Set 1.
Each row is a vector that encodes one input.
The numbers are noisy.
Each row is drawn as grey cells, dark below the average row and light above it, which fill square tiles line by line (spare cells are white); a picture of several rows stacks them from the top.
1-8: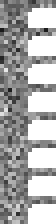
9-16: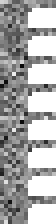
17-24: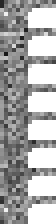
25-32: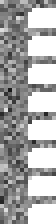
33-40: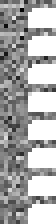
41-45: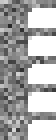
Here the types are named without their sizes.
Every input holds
a point on a line.
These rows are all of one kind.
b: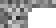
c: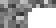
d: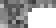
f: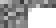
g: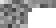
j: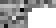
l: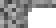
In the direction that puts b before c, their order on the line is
j, b, l, f, g, c, d.
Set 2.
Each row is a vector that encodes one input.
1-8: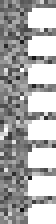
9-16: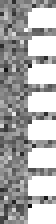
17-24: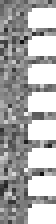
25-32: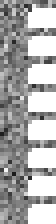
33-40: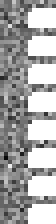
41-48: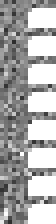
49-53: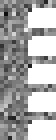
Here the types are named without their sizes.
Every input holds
a point on a line.
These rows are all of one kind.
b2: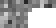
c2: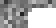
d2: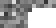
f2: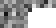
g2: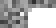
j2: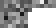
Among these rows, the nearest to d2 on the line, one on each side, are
f2 and j2.
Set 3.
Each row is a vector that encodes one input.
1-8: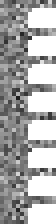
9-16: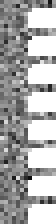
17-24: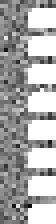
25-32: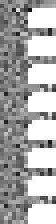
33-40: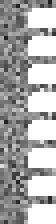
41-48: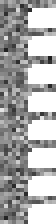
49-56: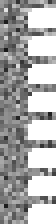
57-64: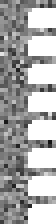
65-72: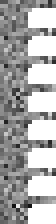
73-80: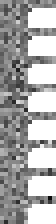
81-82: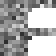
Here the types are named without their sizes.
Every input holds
a point on a circle.
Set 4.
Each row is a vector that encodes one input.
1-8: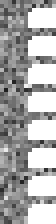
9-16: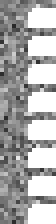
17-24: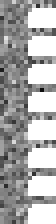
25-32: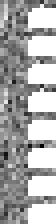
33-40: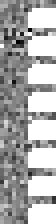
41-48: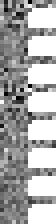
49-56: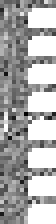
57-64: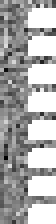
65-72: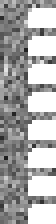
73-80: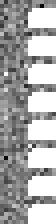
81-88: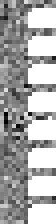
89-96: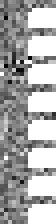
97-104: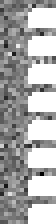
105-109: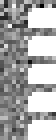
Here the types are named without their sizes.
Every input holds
either a point on a circle, or a fixed value.
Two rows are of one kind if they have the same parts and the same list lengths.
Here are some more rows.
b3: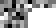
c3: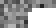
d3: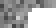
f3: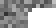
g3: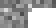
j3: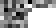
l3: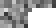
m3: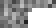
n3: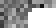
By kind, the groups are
b3, j3
c3, d3, f3, g3, l3, m3, n3

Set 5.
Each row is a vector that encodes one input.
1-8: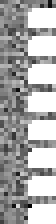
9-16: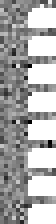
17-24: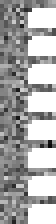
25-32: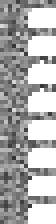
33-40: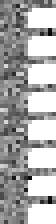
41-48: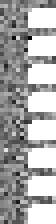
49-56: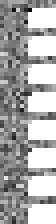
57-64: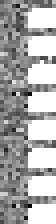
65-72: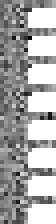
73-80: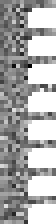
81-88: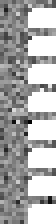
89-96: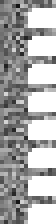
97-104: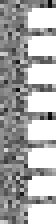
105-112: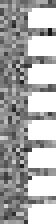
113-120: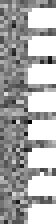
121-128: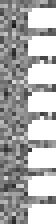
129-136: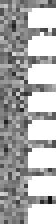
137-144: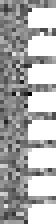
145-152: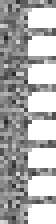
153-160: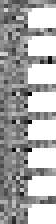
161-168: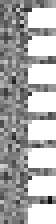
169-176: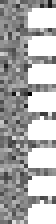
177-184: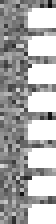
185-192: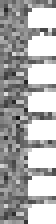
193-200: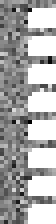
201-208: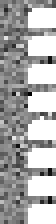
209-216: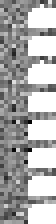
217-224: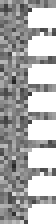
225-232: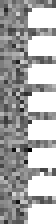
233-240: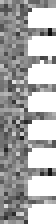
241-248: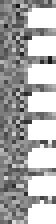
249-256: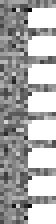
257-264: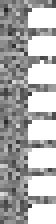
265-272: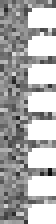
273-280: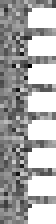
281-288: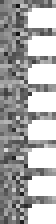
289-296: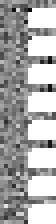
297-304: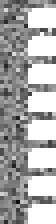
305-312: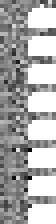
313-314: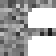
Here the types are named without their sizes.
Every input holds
a point on a circle.
